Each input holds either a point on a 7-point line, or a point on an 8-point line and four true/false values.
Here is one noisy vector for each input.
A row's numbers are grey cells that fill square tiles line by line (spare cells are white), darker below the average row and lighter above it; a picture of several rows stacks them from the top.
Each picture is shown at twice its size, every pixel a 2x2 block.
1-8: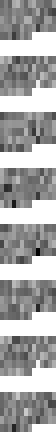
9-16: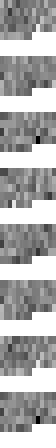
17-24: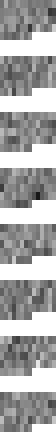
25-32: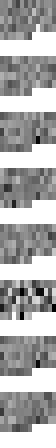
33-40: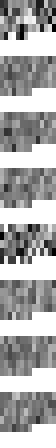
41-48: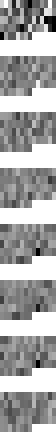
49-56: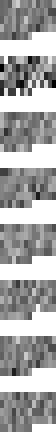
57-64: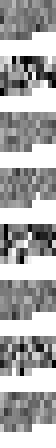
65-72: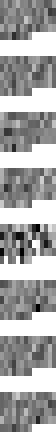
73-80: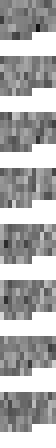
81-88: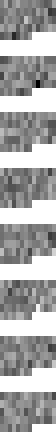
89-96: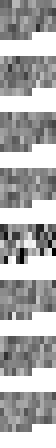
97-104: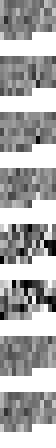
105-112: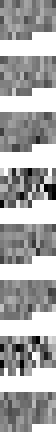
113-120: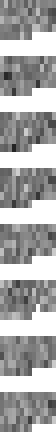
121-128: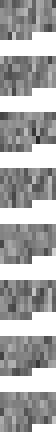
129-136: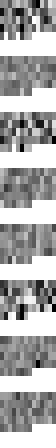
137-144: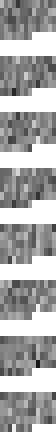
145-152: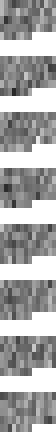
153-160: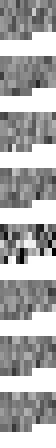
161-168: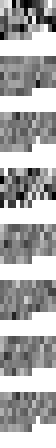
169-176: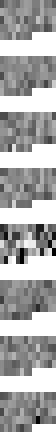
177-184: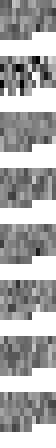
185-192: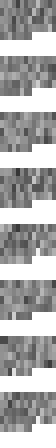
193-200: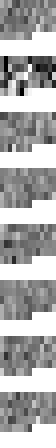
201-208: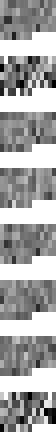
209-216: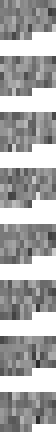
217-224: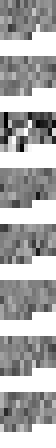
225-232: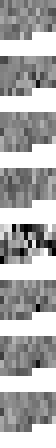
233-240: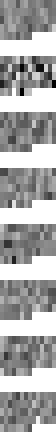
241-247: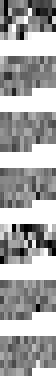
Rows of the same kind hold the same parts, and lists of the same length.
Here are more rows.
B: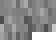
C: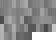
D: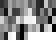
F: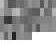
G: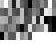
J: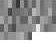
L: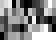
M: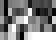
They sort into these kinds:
B, C, F, J
D, G, L, M

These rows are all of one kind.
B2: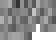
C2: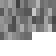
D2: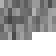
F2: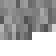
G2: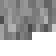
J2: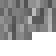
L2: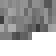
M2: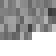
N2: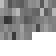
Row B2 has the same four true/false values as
G2 and M2.
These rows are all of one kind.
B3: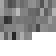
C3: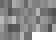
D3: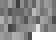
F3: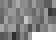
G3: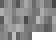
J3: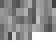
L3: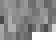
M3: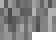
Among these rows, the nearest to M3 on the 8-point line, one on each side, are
B3 and D3.
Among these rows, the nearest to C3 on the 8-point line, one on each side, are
D3 and F3.
